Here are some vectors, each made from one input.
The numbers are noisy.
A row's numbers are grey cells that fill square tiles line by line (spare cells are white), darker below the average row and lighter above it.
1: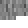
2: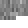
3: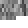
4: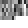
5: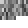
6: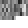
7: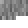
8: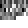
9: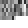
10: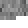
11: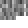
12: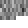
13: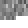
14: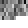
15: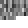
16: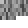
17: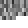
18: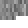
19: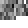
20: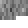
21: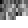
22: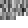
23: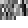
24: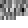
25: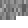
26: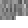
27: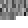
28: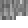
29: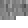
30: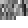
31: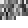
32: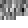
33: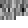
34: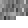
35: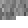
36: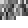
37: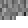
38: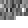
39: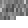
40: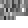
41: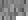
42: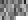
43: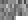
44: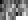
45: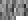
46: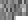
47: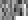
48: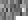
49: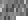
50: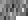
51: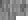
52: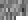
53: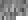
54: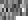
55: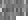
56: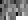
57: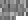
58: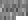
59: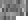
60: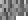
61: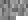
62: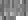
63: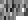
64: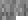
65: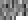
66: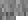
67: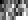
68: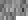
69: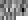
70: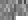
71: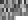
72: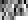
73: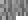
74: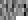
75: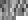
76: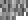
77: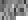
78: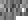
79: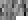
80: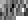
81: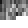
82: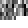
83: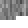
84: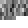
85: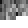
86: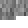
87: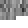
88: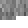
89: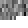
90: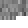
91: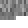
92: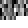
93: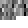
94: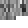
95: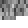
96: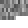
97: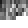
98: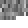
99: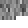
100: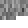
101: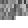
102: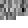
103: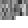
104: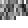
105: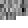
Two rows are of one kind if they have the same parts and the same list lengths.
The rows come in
3 kinds.
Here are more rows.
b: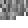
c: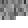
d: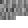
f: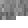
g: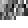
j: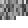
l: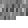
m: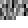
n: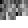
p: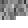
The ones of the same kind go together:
b, d, g, j, l, m
c, f, p
n

